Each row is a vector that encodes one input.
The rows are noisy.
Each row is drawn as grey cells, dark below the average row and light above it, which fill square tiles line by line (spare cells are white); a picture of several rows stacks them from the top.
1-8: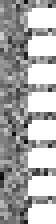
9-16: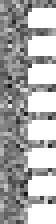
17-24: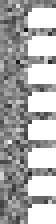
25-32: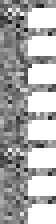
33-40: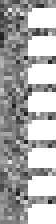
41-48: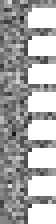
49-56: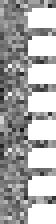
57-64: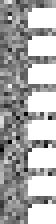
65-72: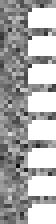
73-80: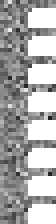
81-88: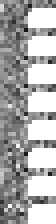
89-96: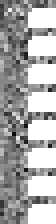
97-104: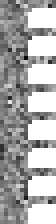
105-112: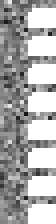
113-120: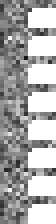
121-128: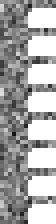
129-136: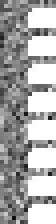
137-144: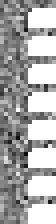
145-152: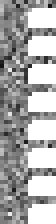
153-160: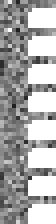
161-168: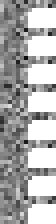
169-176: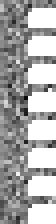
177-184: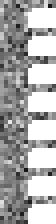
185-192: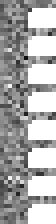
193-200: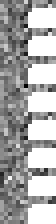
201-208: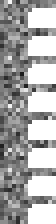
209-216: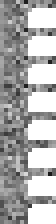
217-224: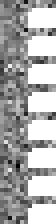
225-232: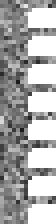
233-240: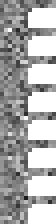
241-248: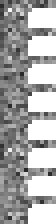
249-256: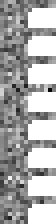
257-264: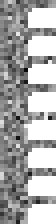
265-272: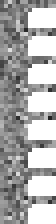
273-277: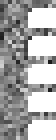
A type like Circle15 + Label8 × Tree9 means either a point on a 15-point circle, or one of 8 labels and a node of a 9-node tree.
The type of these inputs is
Line9 + Line11.
